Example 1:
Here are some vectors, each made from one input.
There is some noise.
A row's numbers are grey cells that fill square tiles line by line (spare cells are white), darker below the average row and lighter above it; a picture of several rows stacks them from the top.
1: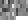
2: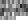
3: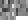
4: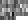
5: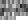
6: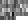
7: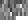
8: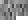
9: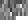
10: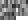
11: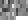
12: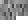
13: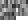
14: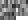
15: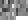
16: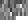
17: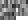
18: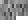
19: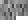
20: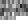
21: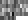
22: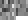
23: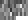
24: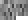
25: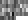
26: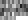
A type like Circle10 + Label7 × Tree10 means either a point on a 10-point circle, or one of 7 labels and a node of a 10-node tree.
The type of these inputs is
Circle6.
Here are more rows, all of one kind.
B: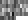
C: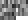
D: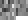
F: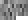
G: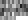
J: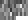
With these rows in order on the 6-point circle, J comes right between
B and D.
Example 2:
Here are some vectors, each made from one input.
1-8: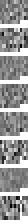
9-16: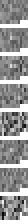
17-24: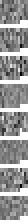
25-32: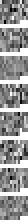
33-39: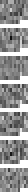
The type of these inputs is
Tree7.
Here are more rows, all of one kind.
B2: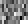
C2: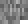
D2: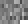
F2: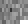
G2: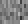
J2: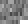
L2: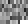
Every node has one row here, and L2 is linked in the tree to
B2 and J2.
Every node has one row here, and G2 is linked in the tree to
F2 and J2.
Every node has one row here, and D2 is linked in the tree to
C2 and J2.
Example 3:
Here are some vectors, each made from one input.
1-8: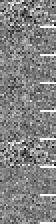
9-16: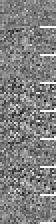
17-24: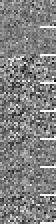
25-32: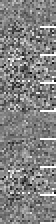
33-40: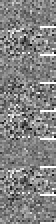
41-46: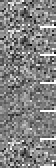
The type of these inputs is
Line5.
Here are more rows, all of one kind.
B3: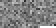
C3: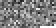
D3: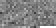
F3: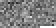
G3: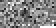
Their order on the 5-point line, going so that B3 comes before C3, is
G3, B3, D3, F3, C3.
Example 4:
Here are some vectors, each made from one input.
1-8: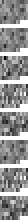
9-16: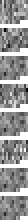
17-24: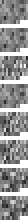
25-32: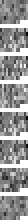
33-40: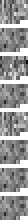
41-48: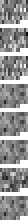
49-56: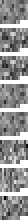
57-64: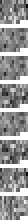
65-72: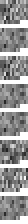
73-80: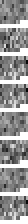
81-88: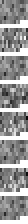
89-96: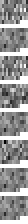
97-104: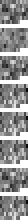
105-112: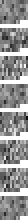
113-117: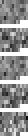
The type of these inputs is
Label7.
